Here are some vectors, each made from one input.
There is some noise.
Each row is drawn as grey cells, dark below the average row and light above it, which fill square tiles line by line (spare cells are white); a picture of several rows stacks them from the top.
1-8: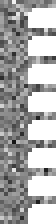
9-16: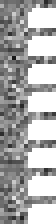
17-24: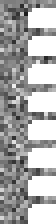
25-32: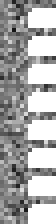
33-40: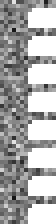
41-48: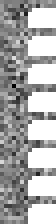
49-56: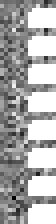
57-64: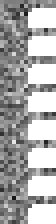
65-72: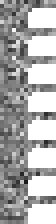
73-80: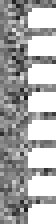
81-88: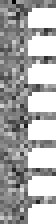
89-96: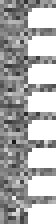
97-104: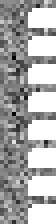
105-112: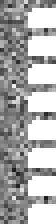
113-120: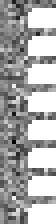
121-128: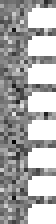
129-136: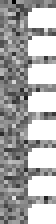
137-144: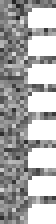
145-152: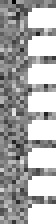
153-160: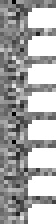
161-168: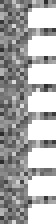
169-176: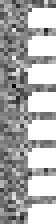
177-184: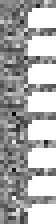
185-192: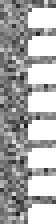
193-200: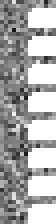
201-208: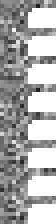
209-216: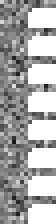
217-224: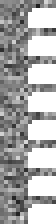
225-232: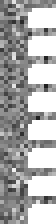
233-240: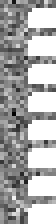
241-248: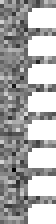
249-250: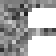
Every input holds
four true/false values.
